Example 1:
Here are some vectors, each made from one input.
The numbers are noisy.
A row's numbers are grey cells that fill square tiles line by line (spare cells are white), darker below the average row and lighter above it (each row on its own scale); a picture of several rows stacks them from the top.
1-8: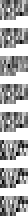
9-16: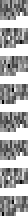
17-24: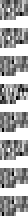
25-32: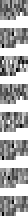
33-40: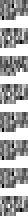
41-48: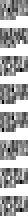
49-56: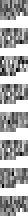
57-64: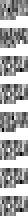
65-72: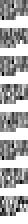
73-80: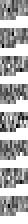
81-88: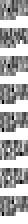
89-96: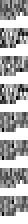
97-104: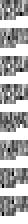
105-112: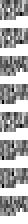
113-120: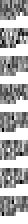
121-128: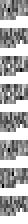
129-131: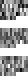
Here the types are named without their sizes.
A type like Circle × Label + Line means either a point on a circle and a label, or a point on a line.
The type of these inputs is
Label.
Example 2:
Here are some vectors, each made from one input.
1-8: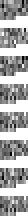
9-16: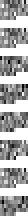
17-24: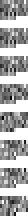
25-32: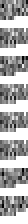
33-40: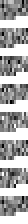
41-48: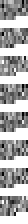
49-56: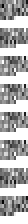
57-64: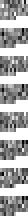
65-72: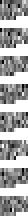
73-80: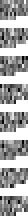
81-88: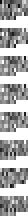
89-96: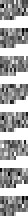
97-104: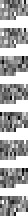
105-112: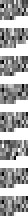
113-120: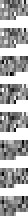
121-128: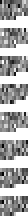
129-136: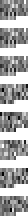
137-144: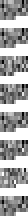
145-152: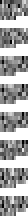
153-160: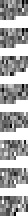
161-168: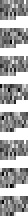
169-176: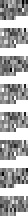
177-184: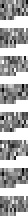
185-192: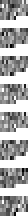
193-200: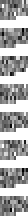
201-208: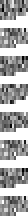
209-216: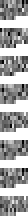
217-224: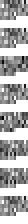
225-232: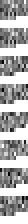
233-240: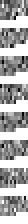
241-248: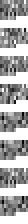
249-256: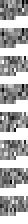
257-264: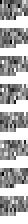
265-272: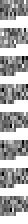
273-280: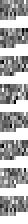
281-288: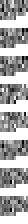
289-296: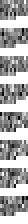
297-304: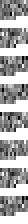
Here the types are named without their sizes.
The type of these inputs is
Line.
